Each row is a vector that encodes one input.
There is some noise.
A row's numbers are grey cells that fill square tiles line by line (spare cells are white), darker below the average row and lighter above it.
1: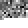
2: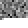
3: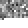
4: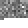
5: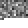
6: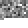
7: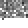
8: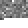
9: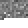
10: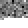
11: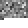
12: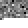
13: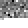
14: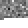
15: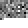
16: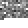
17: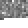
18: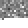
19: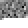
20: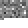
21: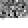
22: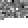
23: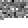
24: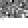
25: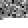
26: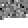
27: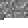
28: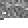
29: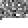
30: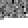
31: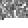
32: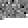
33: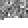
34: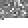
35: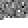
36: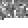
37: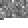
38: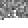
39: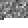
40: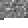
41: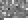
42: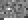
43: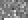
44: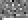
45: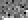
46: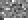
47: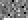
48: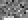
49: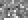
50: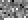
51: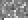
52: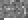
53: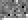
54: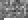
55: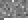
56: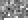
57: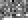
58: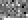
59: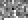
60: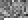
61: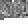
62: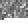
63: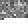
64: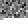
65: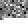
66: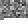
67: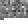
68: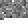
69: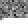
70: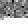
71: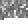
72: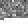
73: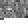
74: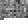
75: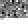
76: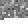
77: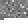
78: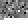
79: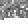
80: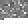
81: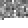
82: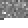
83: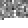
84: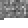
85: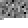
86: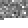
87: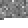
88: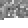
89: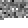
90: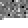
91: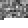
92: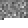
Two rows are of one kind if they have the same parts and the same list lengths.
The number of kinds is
3.
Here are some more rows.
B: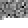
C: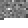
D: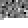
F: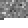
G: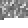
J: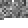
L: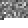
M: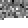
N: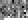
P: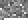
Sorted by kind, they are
B, D, N
C, F, G, J, L, P
M

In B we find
two labels (each one of 6).
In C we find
a node of a 9-node tree.
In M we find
a fixed value.
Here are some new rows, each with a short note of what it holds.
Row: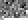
two labels (each one of 6)
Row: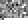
a node of a 9-node tree
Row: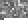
a node of a 9-node tree
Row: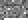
a node of a 9-node tree
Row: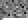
two labels (each one of 6)
